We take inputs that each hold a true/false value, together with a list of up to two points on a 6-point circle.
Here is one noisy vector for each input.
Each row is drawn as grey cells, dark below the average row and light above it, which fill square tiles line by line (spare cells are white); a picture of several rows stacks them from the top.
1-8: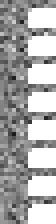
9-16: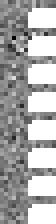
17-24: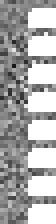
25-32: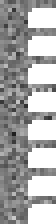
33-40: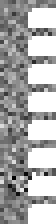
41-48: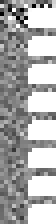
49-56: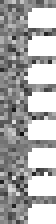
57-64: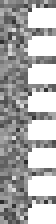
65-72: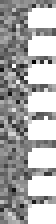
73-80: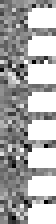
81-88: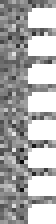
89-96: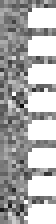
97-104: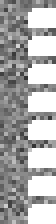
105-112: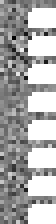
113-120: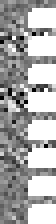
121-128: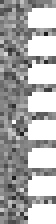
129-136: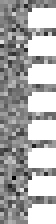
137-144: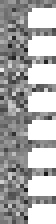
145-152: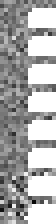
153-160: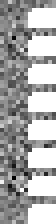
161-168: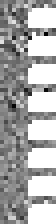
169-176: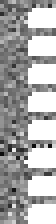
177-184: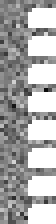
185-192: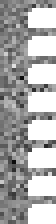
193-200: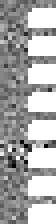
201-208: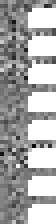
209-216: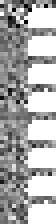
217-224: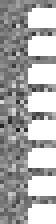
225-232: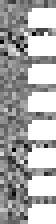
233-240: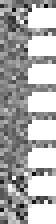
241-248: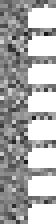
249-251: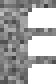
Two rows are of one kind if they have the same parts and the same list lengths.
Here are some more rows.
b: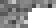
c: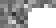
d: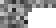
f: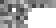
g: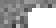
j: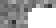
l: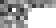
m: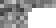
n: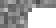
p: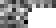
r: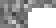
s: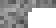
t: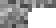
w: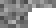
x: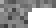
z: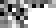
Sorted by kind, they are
b, g, j
c, d, n, p, r, w, x, z
f, l, m, s, t

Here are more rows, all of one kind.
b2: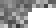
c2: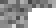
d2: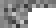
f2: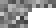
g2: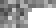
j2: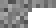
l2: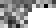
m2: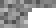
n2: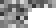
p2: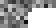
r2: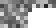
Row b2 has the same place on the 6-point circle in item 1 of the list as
f2, g2, l2 and r2.
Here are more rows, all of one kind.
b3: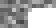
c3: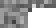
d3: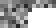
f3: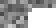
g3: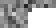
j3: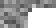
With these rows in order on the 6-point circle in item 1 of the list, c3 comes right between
f3 and j3.
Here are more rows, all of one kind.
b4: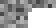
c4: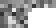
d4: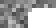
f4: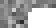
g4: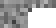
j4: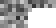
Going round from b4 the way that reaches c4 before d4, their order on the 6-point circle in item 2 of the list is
b4, j4, f4, g4, c4, d4.
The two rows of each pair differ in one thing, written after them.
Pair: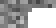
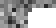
the place on the 6-point circle in item 1 of the list
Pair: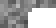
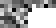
the true/false value
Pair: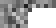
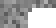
the place on the 6-point circle in item 1 of the list
